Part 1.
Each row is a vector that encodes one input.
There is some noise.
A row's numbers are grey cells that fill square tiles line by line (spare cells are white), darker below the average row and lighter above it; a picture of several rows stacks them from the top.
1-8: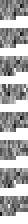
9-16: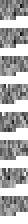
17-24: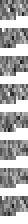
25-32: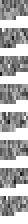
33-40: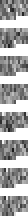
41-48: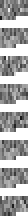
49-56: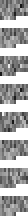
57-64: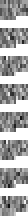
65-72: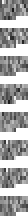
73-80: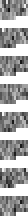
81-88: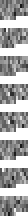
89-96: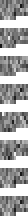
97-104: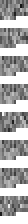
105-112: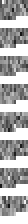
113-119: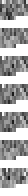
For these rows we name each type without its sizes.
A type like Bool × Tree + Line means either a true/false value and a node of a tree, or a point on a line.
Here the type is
Circle.
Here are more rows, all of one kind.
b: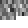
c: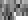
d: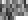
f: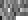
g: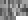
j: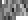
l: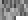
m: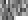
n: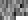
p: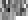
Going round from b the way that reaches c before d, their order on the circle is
b, f, n, l, p, m, g, c, d, j.
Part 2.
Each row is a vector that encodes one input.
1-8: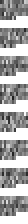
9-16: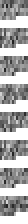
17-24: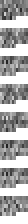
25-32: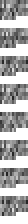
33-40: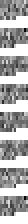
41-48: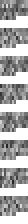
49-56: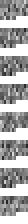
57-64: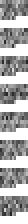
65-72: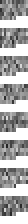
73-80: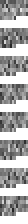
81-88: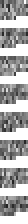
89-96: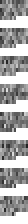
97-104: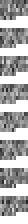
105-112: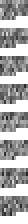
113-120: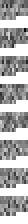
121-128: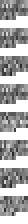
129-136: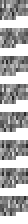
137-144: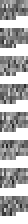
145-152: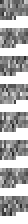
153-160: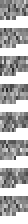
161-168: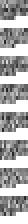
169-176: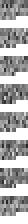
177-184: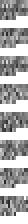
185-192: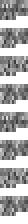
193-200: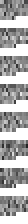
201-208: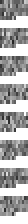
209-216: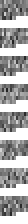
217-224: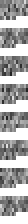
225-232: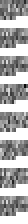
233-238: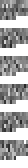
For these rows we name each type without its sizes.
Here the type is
Bool × Bool × Bool × Bool.
